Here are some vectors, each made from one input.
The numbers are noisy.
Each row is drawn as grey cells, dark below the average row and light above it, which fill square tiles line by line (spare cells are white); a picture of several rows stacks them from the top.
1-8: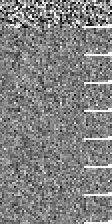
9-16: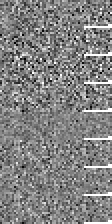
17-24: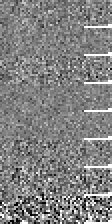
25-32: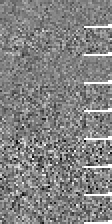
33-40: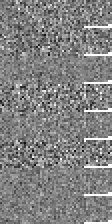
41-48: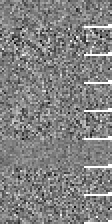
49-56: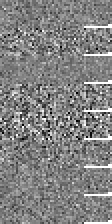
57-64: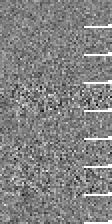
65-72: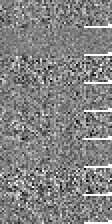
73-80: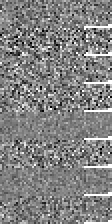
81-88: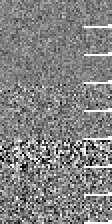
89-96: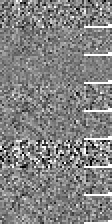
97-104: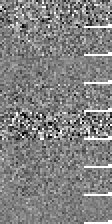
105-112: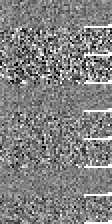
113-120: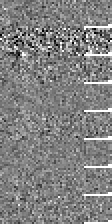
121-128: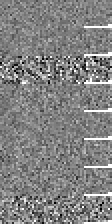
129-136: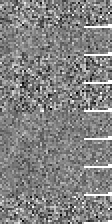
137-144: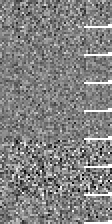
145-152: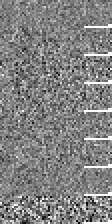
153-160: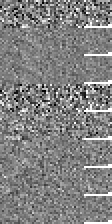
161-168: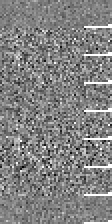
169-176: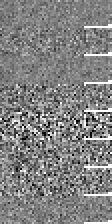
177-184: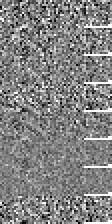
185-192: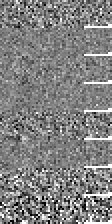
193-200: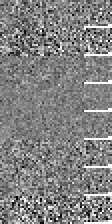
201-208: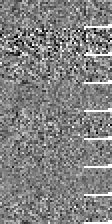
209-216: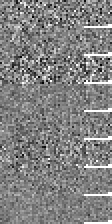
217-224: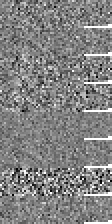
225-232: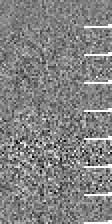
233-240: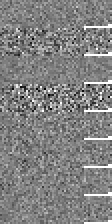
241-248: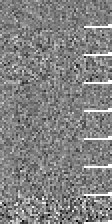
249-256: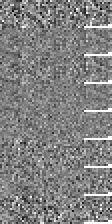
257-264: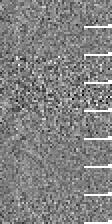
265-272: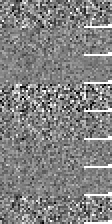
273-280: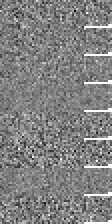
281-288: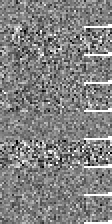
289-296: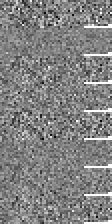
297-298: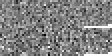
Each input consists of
either four true/false values, or a list of up to three points on a 6-point line.
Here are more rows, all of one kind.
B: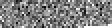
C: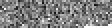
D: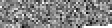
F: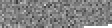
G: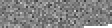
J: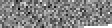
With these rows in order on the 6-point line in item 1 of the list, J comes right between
B and G.
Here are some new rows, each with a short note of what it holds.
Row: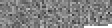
a list of one item
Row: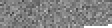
a list of three items
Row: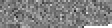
four true/false values
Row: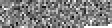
the empty list
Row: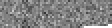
a list of two items
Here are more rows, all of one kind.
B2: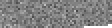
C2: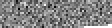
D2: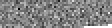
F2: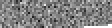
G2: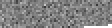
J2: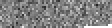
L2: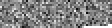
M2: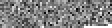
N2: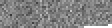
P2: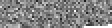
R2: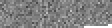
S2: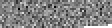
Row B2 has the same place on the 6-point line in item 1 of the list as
F2, G2, M2 and P2.
